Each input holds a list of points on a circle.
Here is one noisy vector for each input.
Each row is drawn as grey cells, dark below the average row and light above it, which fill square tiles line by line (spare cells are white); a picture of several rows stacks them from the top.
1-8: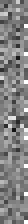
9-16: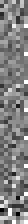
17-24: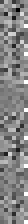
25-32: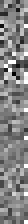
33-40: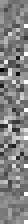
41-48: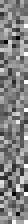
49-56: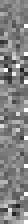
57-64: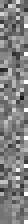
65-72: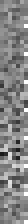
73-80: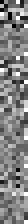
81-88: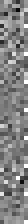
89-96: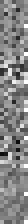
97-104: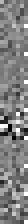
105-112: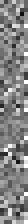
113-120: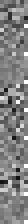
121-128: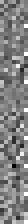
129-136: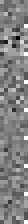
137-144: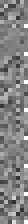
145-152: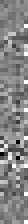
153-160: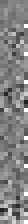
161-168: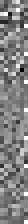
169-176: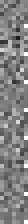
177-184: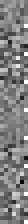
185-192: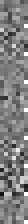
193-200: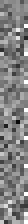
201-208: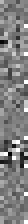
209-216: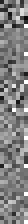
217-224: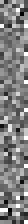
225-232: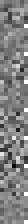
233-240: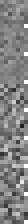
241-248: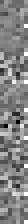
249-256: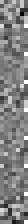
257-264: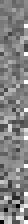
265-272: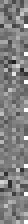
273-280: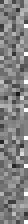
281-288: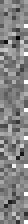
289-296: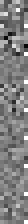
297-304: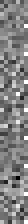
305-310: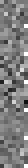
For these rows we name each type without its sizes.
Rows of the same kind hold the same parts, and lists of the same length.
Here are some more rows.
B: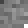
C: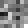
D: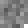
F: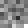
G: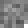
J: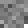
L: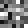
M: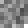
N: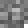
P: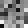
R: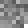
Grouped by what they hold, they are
B, F, G, J, L, M, N, P
C, D
R

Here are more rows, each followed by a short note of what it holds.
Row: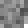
a list of one item
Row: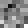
the empty list
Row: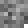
a list of two items
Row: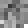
the empty list
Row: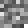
the empty list
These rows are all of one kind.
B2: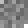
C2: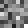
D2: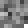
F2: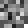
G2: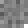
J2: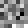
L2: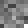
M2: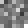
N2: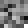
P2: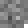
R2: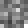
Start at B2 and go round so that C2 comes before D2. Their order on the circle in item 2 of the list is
B2, M2, L2, J2, C2, G2, F2, P2, N2, D2, R2.
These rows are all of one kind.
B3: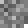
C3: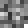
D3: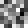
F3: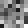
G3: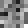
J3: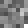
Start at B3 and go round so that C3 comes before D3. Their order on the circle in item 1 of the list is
B3, C3, G3, J3, F3, D3.
